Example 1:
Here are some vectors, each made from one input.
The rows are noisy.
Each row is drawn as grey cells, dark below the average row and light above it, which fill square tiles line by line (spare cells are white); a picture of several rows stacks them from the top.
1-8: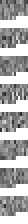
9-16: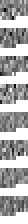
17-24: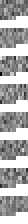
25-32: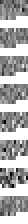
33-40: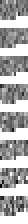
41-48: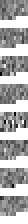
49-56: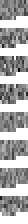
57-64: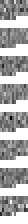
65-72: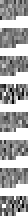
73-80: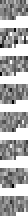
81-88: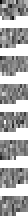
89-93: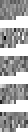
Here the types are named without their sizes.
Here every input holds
two labels.
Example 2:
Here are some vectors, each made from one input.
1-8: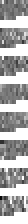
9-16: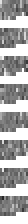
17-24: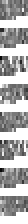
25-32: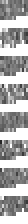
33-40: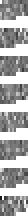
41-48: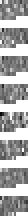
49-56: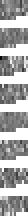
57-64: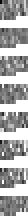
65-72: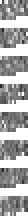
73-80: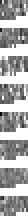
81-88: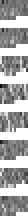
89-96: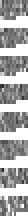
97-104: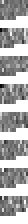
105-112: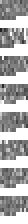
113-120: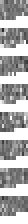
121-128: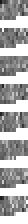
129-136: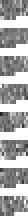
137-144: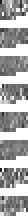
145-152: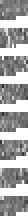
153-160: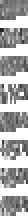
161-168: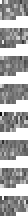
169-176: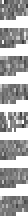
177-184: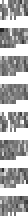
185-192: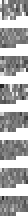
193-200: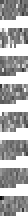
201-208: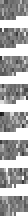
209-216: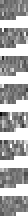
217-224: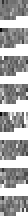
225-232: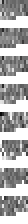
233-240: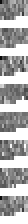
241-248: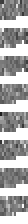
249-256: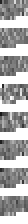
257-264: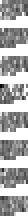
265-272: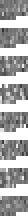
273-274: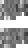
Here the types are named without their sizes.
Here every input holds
either a point on a circle, or a fixed value, or three true/false values.
